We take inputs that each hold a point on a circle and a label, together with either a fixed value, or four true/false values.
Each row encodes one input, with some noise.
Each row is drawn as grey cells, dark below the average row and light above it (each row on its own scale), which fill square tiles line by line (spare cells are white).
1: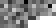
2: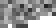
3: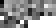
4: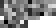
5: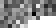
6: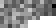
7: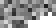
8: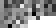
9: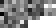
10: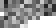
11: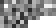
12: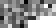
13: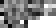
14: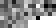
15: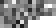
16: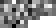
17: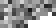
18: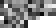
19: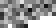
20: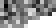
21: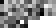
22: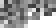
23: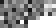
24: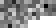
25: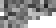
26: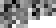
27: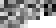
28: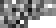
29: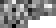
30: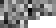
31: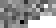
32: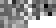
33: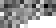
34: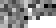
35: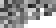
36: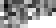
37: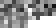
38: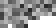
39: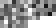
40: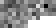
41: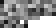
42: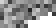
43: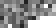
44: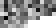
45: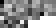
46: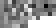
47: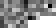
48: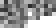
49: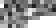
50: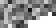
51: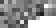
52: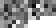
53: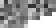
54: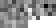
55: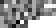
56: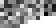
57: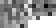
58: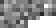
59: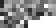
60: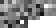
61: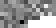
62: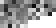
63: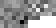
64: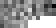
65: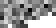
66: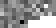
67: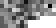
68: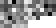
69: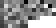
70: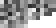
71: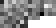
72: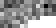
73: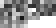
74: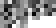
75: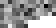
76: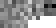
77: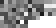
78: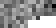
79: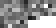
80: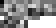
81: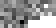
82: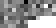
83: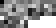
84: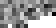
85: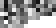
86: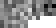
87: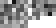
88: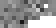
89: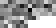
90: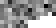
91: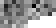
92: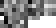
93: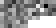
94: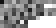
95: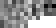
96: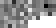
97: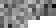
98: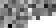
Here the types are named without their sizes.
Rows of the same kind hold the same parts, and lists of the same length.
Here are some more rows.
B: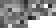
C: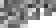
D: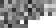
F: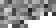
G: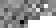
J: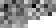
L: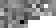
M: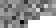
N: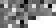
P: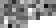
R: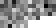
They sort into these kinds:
B, F
C, D, G, J, L, M, N, P, R

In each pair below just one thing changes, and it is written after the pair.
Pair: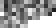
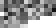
one of the four true/false values
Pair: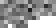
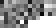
the label
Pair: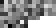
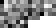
one of the four true/false values
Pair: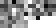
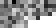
one of the four true/false values
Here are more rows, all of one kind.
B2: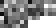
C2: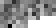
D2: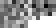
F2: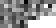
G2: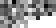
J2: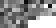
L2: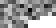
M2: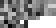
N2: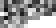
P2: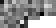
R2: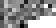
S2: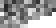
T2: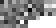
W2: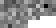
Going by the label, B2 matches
M2, P2 and T2.
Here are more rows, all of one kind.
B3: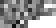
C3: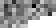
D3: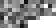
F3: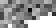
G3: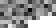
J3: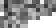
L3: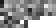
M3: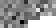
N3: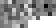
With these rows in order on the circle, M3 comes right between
C3 and G3.
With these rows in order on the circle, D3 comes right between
F3 and N3.
